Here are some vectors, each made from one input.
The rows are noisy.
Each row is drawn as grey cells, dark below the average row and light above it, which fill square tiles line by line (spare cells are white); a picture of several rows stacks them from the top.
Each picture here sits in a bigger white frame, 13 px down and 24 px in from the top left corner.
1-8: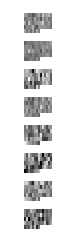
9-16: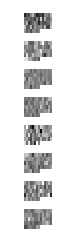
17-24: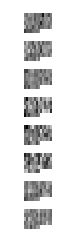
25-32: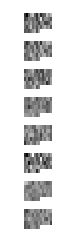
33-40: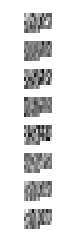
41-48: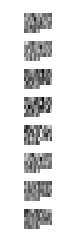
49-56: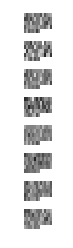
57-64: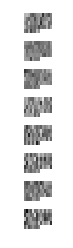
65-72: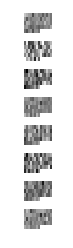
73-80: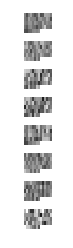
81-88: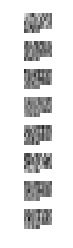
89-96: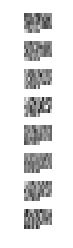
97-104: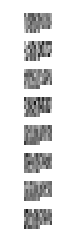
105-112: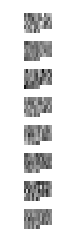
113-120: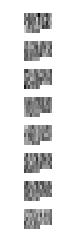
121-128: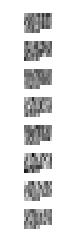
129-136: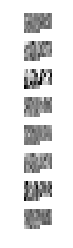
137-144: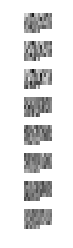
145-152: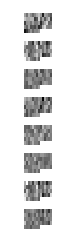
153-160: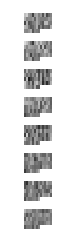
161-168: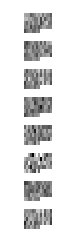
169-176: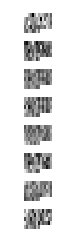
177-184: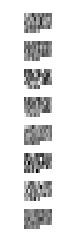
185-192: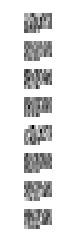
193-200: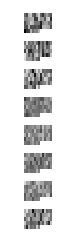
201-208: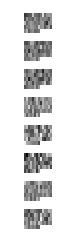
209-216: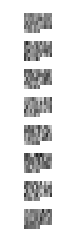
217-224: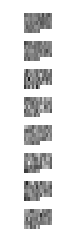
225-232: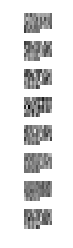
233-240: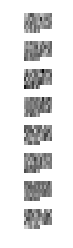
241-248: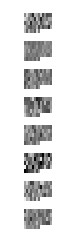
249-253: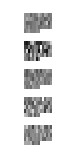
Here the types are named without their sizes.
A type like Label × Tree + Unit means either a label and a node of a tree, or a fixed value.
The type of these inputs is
(Bool × Bool × Bool + Unit) × Circle.
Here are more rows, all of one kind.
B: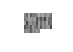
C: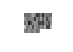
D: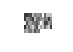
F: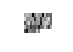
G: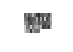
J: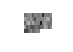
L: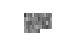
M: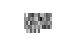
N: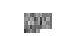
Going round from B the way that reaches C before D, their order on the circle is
B, L, C, N, J, D, F, G, M.
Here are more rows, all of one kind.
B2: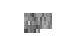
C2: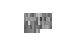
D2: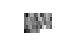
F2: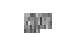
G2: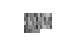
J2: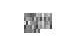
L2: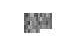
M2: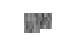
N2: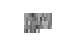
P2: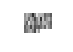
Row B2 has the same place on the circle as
D2, G2, J2 and N2.
